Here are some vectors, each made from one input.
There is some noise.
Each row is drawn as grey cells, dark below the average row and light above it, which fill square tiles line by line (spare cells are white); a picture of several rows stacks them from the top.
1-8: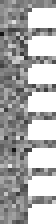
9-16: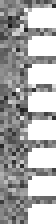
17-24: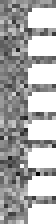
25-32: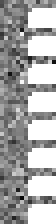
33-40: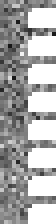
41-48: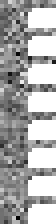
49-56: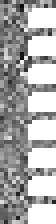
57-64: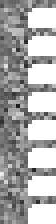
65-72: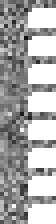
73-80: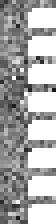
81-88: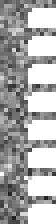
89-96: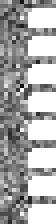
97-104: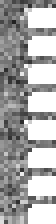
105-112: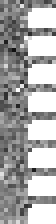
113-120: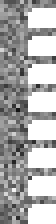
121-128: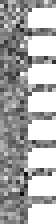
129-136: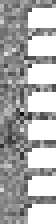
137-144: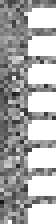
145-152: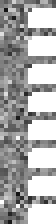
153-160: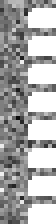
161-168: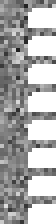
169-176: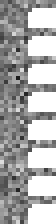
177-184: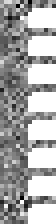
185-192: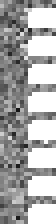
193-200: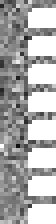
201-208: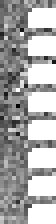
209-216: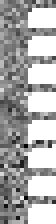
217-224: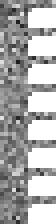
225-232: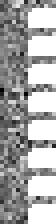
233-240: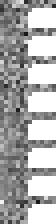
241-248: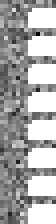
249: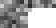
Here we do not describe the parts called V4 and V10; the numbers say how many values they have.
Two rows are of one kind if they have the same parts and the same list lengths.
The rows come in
4 kinds.
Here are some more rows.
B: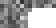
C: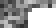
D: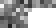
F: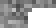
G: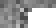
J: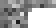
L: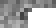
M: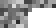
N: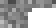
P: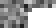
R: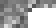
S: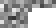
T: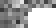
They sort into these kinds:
B, D, J, M, T
C
F, L, R
G, N, P, S

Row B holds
four true/false values.
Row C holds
a node of a 9-node tree and a value of V10.
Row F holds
a node of a 9-node tree and a value of V4.
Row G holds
a node of each of two 9-node trees and a value of V4.
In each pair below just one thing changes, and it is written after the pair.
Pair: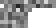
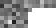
the value of V10
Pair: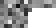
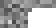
the node of the tree
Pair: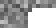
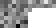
the value of V10
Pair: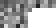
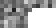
the value of V10
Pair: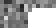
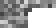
the node of the tree
